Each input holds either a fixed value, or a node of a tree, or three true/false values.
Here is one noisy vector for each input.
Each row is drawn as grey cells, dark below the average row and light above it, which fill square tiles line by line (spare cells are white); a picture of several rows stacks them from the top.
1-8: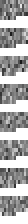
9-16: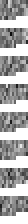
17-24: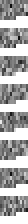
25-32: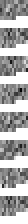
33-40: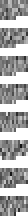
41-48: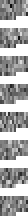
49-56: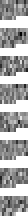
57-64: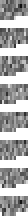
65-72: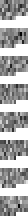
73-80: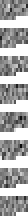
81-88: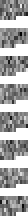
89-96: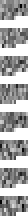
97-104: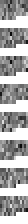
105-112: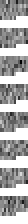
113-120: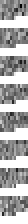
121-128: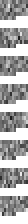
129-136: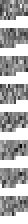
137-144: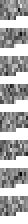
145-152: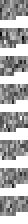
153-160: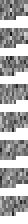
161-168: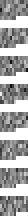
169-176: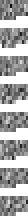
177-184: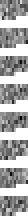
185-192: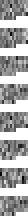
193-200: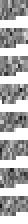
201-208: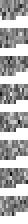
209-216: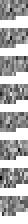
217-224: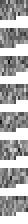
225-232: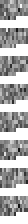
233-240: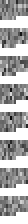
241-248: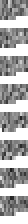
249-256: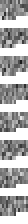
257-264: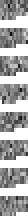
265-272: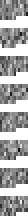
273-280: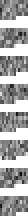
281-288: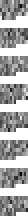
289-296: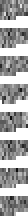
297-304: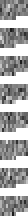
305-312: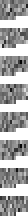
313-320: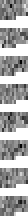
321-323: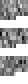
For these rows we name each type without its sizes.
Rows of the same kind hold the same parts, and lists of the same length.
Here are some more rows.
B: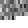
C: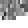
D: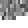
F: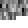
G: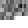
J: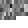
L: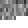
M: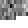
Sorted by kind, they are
B, C, D, G
F
J, L, M

